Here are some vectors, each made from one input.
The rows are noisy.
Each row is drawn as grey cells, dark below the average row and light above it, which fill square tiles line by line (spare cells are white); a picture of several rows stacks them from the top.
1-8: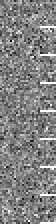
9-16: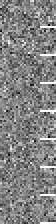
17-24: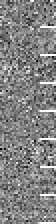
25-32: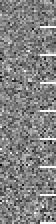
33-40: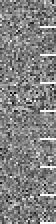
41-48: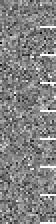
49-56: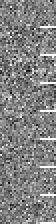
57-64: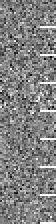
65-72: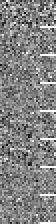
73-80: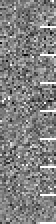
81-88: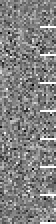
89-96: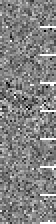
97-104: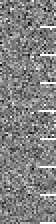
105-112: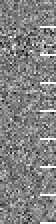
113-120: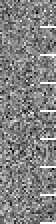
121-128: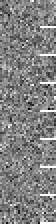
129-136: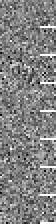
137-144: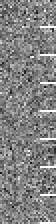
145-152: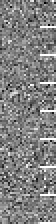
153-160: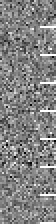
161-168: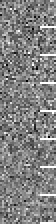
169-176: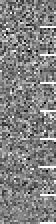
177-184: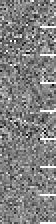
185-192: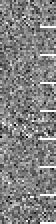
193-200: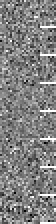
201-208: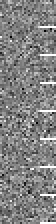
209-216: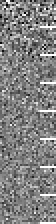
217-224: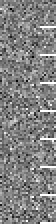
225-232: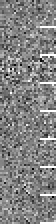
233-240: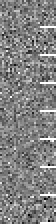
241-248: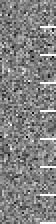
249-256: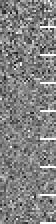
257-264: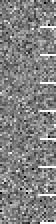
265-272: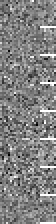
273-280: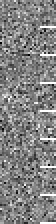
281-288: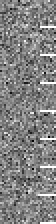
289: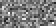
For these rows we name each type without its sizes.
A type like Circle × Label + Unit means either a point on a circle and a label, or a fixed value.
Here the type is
List(Circle × (Circle + Line)).
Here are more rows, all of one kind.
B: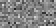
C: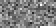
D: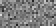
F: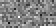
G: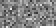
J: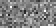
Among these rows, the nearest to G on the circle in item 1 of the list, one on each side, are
D and J.
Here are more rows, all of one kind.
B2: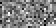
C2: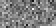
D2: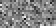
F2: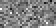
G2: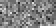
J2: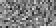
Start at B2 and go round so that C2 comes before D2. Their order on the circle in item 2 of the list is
B2, C2, J2, G2, D2, F2.
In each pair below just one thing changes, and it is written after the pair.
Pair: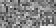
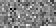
the place on the line in item 2 of the list
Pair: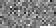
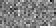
the place on the circle in item 1 of the list
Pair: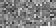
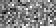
the place on the line in item 1 of the list
